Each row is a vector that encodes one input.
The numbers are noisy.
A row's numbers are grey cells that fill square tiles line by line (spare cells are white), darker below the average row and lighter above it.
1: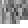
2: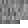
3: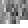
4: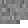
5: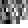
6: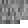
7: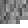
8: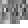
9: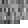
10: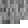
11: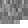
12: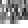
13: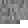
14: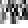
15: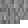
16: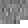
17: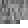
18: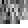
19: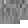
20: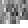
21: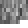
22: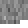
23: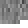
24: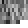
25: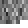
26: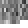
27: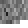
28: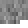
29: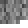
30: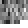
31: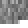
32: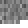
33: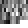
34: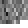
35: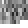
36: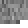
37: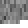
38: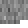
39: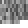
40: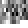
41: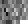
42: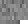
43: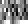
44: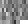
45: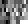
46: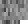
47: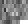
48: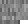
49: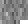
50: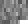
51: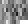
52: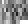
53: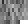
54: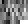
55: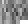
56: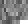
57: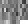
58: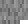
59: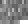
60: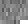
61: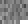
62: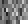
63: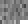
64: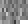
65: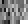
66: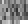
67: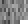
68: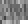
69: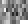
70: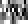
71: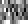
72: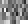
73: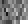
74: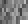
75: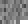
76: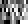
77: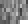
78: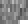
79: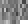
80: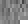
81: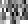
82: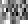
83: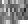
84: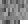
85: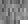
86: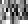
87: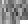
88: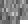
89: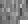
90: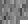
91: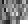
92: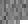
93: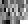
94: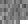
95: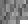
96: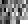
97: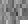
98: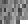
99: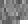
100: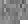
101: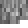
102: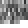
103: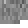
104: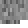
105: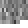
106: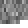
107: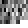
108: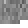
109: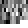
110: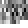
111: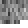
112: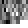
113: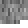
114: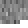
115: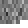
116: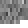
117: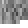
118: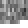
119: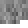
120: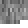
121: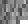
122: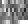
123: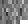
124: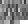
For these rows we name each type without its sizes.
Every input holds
either a point on a circle, or a point on each of two lines and a true/false value.
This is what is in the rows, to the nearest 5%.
About 55% of them hold a point on a circle. The rest hold a point on each of two lines and a true/false value.
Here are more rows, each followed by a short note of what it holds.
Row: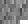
a point on each of two lines and a true/false value
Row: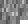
a point on each of two lines and a true/false value
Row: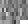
a point on a circle
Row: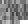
a point on each of two lines and a true/false value
